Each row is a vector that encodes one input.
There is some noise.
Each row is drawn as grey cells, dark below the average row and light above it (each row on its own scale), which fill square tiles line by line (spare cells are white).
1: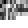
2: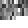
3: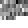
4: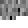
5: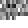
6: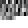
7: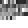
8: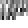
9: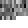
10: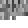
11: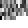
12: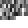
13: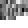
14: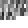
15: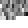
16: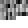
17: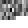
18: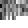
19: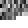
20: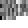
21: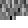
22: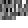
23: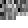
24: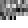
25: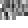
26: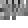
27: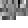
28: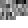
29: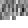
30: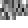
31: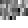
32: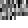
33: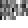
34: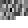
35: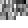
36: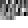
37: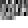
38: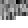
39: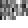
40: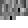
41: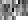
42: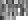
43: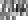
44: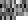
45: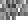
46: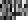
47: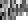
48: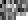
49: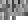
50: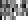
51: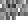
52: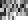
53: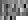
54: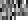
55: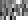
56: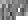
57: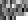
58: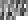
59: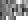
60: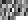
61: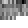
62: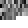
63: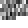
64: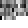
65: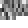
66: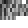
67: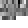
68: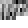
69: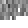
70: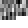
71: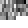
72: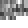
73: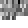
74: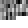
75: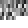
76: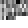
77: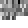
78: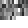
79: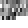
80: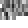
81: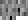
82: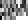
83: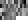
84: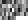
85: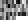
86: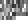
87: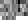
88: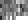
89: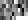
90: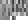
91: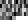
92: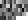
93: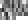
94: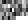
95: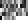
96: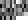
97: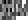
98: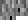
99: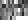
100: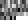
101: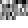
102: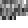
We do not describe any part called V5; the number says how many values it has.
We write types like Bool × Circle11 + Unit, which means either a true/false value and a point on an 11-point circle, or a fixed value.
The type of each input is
Bool × Bool × Bool × (Line6 + V5).
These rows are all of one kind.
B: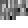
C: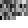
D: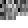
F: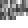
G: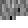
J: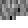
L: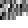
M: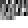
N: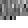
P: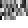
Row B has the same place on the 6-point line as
F, G, J and N.
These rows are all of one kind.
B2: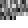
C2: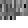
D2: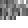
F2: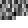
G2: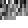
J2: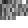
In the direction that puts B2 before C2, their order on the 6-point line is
D2, B2, C2, F2, G2, J2.
